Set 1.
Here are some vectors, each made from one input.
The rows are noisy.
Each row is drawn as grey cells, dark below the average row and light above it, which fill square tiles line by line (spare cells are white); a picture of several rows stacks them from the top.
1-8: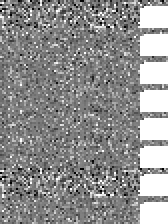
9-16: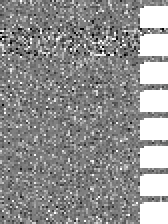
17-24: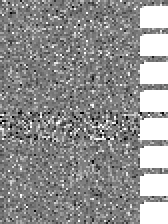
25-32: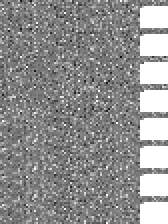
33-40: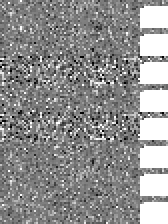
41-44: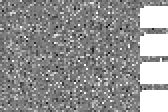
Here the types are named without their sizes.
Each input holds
a list of points on a circle.
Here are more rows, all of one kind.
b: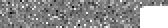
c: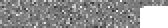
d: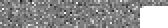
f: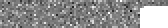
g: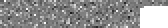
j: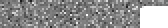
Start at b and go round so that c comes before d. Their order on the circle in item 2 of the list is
b, f, g, c, j, d.
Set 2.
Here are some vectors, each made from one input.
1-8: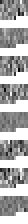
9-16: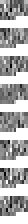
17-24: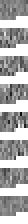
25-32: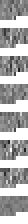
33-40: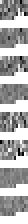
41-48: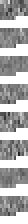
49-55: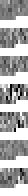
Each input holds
a true/false value, together with either a fixed value, or a point on a 3-point line and a point on a 4-point line.
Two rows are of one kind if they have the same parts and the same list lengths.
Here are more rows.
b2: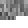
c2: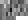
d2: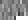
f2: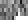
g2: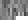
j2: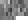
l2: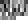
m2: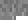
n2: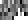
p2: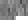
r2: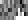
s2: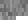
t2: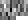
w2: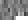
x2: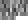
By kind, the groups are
b2, f2, t2
c2, d2, g2, j2, l2, m2, n2, p2, r2, s2, w2, x2

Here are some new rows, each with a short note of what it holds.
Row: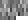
a true/false value
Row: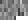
a point on a 3-point line, a point on a 4-point line and a true/false value
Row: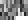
a true/false value
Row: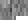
a point on a 3-point line, a point on a 4-point line and a true/false value
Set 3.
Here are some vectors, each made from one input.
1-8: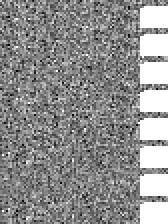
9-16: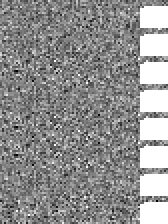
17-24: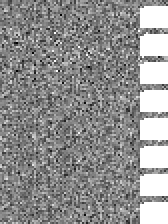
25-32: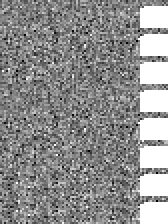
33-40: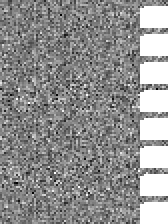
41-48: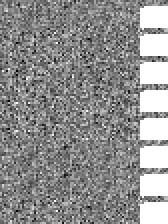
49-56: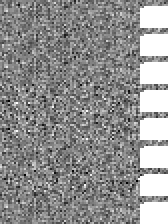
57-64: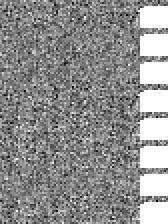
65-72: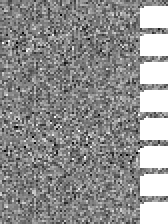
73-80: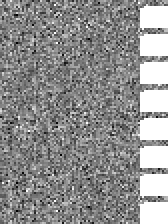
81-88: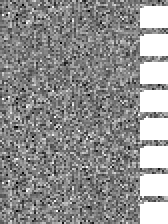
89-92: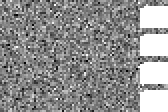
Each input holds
either a point on a 6-point circle, or a point on a 5-point line.
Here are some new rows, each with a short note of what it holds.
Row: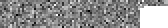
a point on a 6-point circle
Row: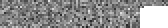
a point on a 5-point line
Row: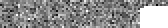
a point on a 6-point circle
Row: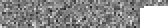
a point on a 5-point line
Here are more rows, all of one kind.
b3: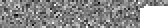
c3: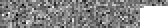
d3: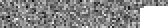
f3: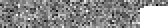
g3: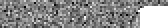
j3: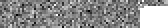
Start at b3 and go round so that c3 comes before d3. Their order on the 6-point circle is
b3, j3, c3, g3, f3, d3.
